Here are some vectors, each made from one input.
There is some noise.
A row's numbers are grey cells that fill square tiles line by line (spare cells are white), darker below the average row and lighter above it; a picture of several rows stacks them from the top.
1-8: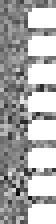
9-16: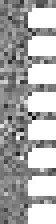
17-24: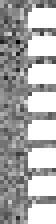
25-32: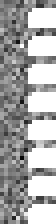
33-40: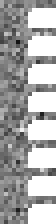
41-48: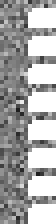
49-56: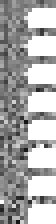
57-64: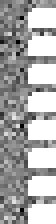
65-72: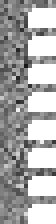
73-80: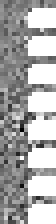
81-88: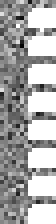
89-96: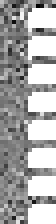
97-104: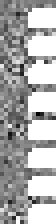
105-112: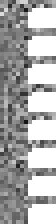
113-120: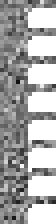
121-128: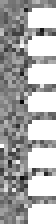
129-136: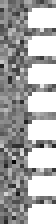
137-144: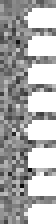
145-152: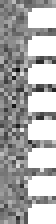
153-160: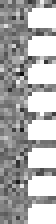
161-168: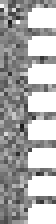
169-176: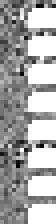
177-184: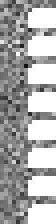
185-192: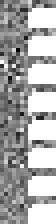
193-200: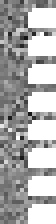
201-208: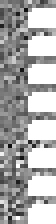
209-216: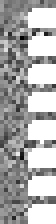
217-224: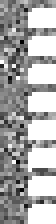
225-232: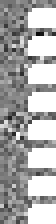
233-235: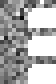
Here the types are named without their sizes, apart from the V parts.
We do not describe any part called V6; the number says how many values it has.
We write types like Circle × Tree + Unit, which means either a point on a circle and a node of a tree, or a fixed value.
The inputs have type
Bool × Label × List(V6) + Tree + Unit.
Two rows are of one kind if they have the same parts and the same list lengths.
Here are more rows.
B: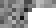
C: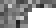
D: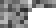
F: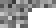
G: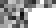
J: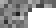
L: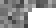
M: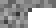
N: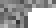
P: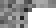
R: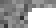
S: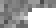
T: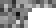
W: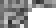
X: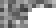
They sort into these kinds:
B, C, F, J, M, P, R
D, W, X
G, L
N, S
T

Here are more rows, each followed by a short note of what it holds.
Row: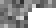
a label and a true/false value, together with the empty list
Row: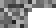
a label and a true/false value, together with the empty list
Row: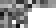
a node of a tree
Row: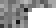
a node of a tree
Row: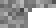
a label and a true/false value, together with a list of two items
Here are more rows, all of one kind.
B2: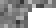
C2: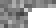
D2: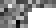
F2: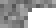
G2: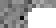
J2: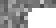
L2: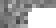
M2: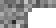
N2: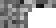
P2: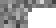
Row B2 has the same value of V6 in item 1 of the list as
C2, F2 and G2.
